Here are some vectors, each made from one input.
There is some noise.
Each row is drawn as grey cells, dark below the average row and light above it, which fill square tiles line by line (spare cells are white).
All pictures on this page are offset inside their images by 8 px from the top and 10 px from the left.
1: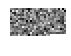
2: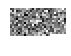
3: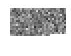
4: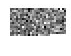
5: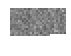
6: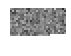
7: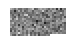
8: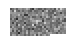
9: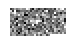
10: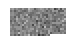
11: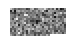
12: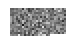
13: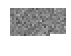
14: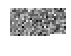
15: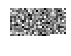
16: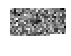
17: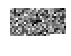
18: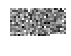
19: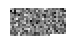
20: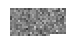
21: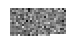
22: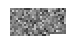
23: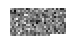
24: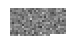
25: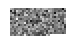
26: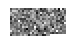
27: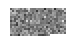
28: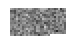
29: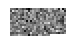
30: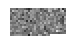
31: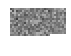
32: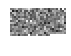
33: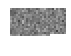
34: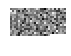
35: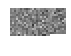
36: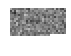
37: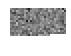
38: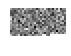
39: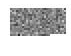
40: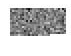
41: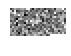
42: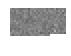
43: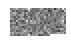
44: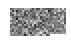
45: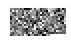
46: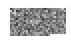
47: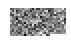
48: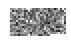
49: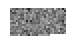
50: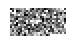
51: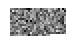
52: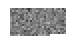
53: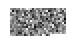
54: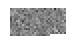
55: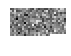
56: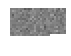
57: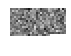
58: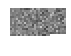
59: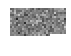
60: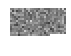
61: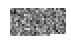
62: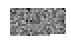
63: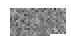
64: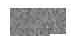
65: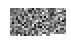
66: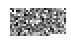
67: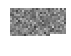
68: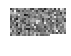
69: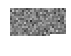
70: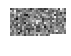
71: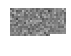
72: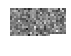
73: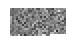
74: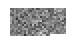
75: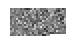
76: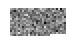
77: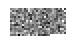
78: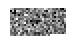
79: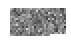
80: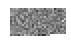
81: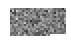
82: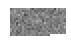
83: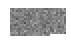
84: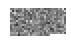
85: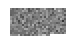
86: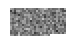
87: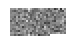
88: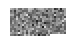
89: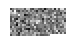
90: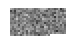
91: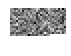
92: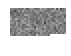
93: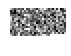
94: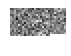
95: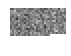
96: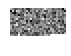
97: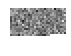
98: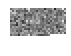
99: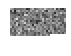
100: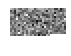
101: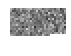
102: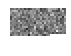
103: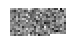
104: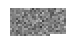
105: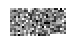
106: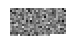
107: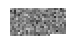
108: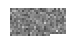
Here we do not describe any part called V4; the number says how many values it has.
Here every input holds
a list of up to two items, each a point on a 5-point line and a value of V4.
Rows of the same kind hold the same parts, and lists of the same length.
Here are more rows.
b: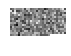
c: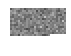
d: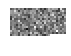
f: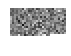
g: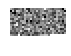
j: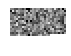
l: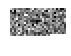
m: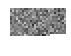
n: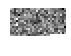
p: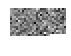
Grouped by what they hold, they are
b, c, d, f, j, l
g, m
n, p

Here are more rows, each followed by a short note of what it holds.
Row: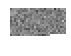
a list of one item
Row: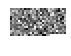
a list of two items
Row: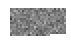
a list of one item
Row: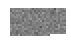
a list of one item
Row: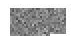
a list of two items
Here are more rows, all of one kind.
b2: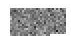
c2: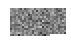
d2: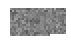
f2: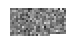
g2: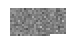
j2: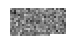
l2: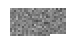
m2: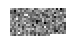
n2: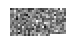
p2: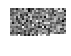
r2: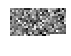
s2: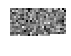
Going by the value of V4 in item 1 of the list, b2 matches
d2 and r2.
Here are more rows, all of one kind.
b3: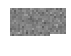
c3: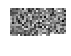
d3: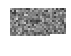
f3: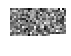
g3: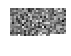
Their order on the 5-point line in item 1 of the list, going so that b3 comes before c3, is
b3, c3, d3, g3, f3.
